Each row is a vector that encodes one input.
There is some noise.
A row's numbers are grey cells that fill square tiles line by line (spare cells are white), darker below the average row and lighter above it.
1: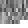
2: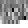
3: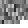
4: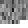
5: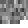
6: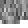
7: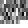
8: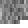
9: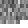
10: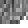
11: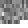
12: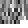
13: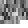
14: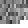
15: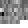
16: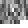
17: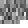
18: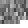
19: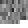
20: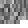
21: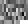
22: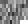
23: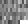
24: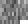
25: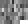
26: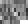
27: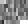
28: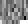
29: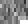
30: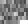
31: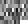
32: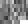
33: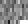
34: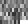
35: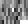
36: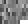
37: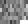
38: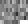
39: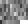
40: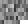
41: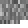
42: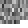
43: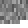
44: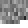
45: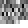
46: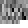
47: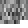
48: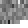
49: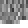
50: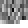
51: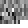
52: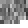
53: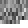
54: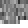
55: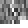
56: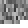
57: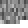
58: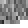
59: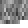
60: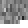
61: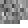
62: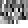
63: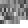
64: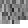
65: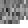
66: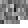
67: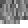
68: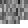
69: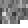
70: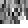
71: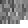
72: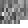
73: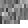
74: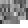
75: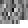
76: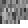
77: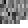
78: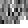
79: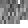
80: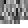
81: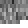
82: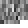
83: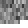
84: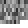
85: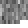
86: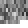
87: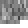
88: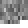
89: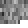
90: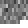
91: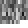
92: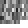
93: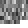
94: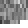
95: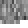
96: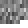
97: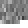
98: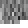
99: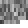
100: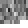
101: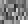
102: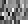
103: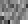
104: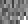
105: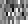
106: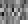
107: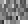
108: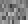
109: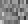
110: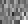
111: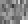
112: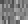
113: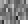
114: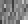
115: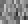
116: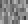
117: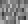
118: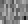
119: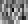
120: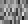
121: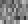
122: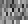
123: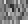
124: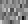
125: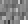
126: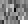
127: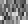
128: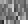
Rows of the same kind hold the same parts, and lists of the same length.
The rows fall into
3 kinds.
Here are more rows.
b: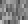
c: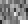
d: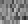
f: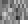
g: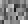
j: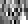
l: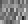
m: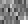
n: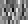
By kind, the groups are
b, d, l
c, g, j, m
f, n

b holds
one of 9 labels.
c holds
a point on a 5-point line.
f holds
one of 9 labels and a node of an 8-node tree.
